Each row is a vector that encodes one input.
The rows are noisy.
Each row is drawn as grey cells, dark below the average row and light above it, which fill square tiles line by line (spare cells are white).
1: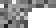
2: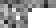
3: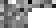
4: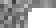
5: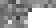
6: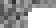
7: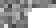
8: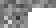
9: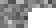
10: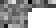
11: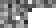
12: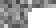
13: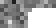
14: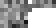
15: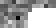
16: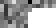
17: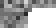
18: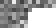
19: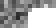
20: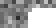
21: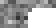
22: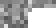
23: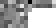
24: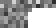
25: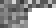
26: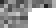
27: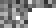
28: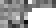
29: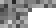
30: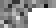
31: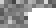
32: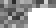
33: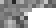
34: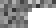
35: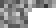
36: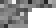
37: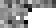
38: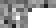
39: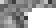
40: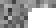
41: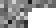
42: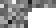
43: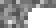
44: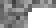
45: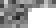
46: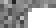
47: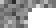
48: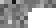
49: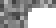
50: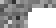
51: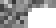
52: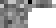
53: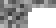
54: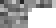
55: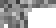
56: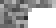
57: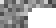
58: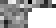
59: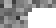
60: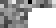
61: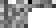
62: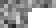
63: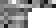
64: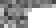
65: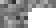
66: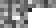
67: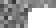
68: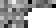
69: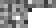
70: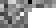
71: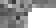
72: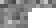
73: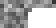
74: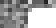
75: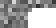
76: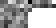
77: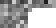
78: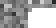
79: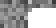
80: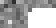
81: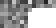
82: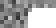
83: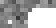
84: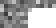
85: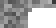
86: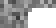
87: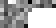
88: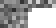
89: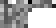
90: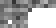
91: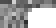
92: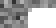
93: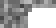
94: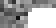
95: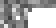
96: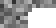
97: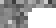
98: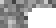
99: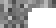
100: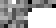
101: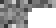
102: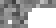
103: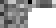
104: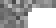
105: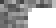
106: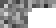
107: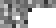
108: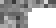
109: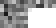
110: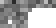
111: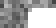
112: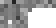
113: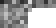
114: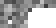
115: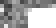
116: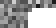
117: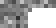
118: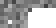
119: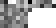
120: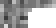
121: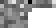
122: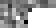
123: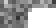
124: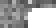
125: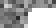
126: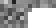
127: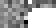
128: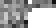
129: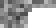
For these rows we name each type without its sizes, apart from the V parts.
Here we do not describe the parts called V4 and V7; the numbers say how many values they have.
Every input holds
either a point on a line and a value of V4, or a true/false value and a value of V7.
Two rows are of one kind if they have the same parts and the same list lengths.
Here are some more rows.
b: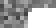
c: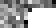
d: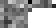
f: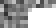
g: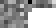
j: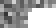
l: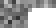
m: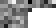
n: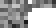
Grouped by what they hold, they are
b, l
c, d, f, g, j, m, n

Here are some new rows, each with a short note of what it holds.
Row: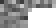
a point on a line and a value of V4
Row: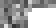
a point on a line and a value of V4
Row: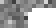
a true/false value and a value of V7
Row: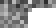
a point on a line and a value of V4
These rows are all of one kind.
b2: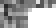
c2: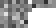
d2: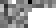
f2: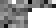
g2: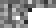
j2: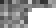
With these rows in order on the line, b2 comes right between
d2 and j2.
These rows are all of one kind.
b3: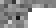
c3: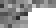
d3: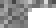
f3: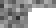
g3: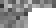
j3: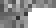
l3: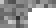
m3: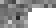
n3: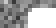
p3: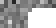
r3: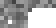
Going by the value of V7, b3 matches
c3, g3, j3 and m3.
